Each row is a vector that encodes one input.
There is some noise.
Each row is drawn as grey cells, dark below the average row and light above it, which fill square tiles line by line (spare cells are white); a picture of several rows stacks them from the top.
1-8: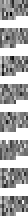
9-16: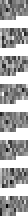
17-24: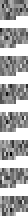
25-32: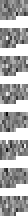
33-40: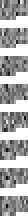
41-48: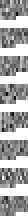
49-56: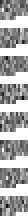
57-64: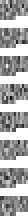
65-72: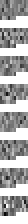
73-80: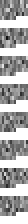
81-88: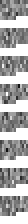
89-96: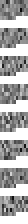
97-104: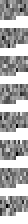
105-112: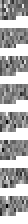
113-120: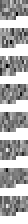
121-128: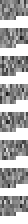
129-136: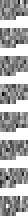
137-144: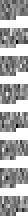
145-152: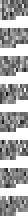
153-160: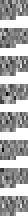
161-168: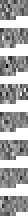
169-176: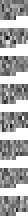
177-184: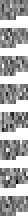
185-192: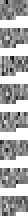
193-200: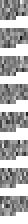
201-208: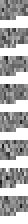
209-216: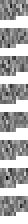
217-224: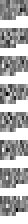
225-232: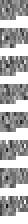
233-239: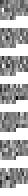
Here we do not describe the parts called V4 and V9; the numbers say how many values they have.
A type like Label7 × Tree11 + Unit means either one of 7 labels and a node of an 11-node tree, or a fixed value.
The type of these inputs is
Bool × Bool × Bool + Line5 + (Line6 + V9) × V4.
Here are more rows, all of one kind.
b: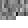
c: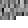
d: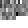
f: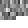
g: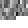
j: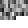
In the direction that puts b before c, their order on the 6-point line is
b, j, c, f, g, d.
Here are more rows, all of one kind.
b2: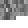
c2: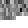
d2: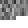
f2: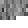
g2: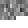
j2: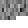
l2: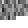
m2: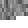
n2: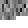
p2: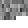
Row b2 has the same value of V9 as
f2, g2, m2 and p2.
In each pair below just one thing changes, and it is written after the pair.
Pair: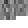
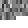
the value of V4
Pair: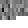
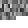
the value of V9
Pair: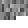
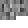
the value of V9
